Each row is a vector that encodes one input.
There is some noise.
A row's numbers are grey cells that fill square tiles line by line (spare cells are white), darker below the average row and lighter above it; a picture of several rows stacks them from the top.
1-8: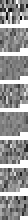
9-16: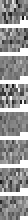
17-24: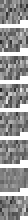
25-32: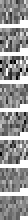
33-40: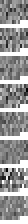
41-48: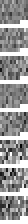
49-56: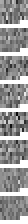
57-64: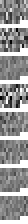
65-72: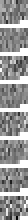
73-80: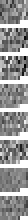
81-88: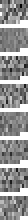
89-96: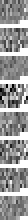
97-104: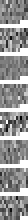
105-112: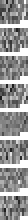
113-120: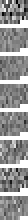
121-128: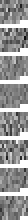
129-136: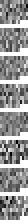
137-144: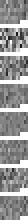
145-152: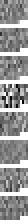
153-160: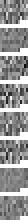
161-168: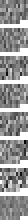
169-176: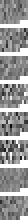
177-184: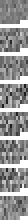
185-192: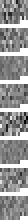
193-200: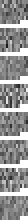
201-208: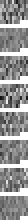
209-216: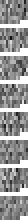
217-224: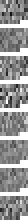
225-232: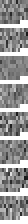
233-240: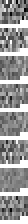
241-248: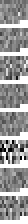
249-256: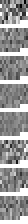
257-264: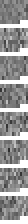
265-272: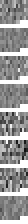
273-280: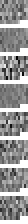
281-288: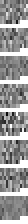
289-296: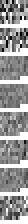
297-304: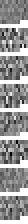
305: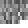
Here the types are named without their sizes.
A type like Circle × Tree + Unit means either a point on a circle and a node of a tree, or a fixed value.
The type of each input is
(Bool × Label + Line) × Label + Circle.
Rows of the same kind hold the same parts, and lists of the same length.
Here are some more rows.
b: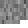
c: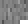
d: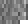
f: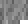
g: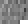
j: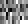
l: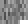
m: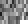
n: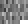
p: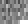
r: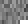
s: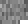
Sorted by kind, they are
b, c, d, g, n, r
f, j, m, s
l, p

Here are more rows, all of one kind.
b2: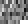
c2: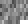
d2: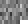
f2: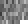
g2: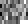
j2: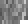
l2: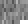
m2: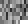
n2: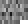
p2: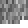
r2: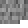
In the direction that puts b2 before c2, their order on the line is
b2, j2, n2, p2, r2, d2, f2, c2, m2, l2, g2.
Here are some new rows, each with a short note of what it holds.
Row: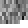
a point on a circle
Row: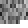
two labels and a true/false value
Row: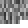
a point on a circle
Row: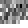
a point on a circle
